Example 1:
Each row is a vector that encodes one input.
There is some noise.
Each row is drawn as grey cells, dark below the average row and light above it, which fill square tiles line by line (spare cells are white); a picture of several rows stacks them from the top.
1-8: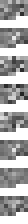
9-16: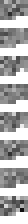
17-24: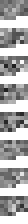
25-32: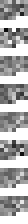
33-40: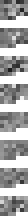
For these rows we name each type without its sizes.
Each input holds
a node of a tree.
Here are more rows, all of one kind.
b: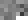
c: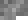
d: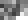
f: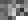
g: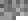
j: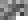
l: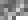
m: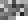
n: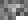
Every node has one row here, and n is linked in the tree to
c and f.
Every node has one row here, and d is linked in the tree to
g.
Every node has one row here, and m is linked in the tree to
j.
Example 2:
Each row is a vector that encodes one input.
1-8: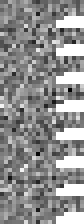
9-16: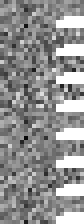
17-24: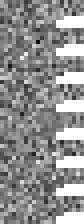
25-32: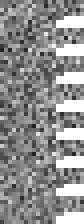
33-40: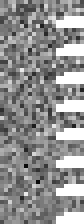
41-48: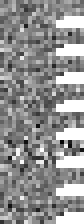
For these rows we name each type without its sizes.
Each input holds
a point on a line.
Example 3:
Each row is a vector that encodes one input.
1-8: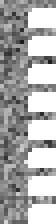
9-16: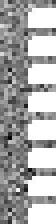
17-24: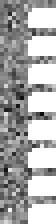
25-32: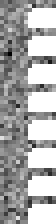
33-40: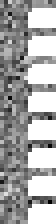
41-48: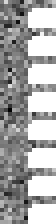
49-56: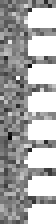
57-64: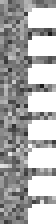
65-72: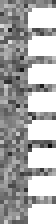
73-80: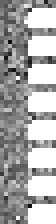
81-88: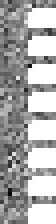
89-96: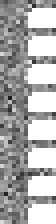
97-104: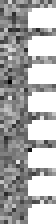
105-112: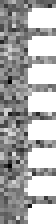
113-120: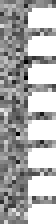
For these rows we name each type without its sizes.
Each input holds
a point on a circle.
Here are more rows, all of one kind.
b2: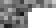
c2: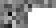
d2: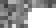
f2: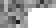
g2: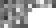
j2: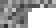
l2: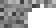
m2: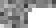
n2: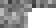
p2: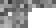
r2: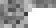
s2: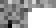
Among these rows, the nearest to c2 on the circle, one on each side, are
d2 and s2.
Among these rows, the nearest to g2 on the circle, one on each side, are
n2 and p2.
